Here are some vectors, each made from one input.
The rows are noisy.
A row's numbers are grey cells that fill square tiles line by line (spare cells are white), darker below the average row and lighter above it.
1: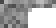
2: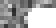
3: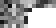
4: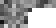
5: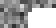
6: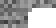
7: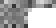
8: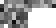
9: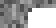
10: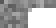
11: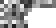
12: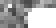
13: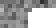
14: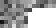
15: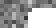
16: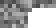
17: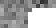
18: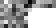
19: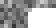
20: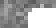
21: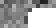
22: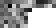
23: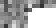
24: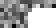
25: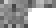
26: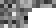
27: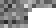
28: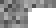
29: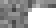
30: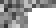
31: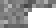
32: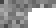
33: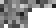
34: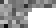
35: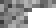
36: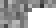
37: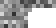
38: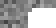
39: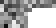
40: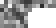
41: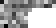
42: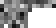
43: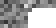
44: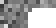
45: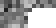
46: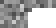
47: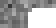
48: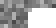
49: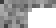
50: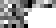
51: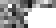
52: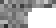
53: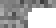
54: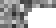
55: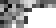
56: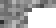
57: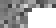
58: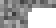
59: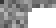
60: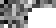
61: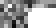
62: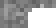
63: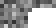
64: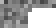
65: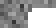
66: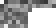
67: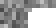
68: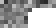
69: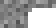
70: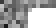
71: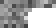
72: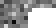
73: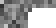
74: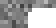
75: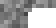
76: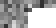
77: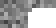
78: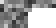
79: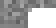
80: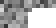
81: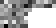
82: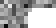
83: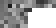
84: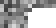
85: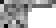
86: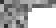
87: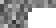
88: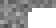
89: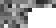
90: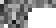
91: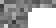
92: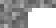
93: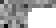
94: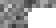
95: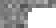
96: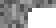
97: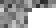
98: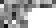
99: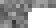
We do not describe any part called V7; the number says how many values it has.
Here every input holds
a value of V7, together with either one of 5 labels, or three true/false values.
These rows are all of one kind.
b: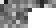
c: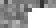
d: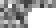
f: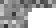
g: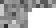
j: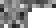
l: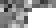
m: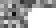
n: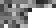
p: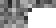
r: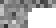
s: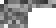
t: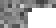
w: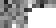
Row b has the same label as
c, d and w.
